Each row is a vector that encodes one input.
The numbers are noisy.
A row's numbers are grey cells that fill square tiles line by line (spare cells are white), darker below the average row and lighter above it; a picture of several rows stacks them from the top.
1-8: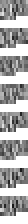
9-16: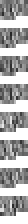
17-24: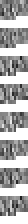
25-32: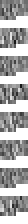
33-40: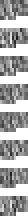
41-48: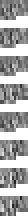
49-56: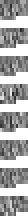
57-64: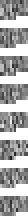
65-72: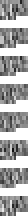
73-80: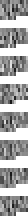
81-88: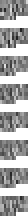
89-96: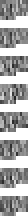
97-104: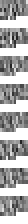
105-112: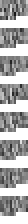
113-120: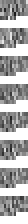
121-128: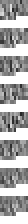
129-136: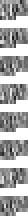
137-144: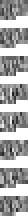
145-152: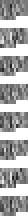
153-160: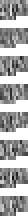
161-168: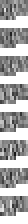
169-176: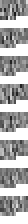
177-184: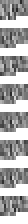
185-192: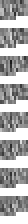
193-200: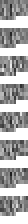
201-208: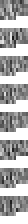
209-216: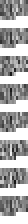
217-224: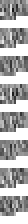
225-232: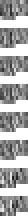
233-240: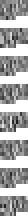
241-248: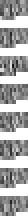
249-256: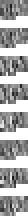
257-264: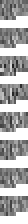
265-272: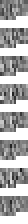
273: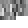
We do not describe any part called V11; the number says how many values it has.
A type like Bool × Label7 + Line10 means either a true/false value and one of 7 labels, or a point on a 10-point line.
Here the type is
Label8 × V11 + Tree12 × Tree12 + Unit.
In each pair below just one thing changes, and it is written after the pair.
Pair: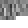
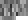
the value of V11
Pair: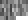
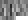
the label
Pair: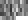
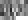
the label
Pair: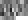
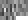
the value of V11
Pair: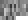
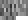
the label
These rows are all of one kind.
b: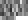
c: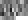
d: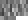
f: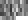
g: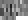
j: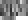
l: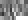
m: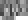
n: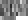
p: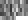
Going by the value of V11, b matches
c, j and m.
